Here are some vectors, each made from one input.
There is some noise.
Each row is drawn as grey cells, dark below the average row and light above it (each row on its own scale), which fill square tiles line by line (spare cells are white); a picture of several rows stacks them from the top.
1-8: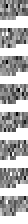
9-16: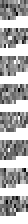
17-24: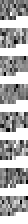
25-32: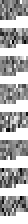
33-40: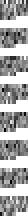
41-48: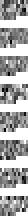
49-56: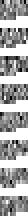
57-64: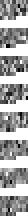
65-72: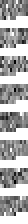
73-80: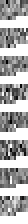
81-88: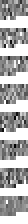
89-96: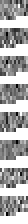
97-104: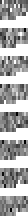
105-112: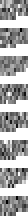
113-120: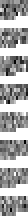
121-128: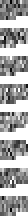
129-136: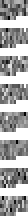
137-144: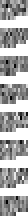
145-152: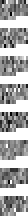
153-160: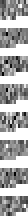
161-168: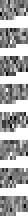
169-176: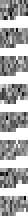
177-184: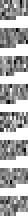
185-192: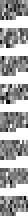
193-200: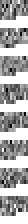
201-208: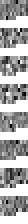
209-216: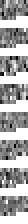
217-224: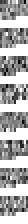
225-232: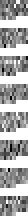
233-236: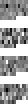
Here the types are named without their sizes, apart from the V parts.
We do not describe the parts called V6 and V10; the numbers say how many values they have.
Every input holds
either a fixed value, or a label, a true/false value, a value of V6 and a value of V10.
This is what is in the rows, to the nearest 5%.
A few of them hold a fixed value. The rest hold a label, a true/false value, a value of V6 and a value of V10.
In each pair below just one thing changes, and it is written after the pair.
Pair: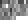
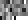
the label
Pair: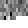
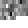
the value of V10
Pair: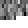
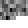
the value of V10
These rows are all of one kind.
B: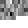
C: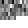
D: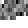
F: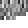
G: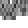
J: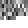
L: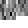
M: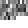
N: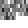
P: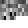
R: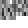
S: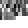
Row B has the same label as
L, N, P and R.
